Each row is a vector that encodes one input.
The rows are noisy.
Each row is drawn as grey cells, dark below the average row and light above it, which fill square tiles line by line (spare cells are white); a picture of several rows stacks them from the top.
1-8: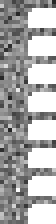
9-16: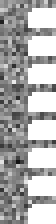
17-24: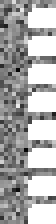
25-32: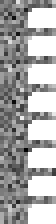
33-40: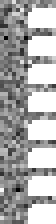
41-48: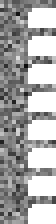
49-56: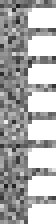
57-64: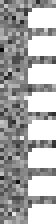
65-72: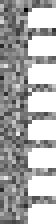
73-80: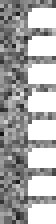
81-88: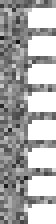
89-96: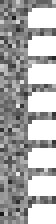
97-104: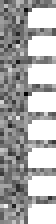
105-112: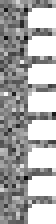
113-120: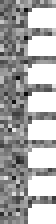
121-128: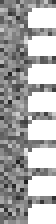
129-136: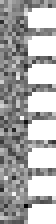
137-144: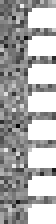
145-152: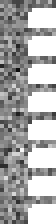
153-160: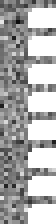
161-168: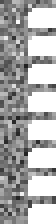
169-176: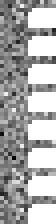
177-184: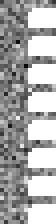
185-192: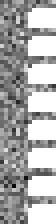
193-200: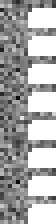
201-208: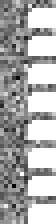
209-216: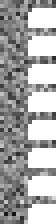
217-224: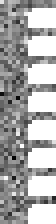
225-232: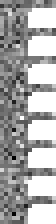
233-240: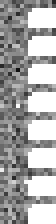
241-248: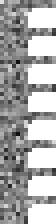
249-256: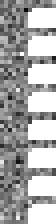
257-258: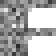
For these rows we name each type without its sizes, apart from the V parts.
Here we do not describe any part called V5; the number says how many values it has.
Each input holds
either a fixed value, or a label and a value of V5, or a node of a tree, or four true/false values.
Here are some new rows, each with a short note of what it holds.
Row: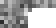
four true/false values
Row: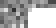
four true/false values
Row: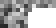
a fixed value
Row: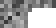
a node of a tree
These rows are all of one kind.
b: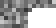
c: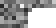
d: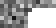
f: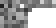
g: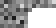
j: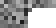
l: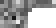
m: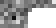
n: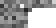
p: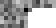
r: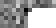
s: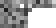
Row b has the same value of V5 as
l and m.
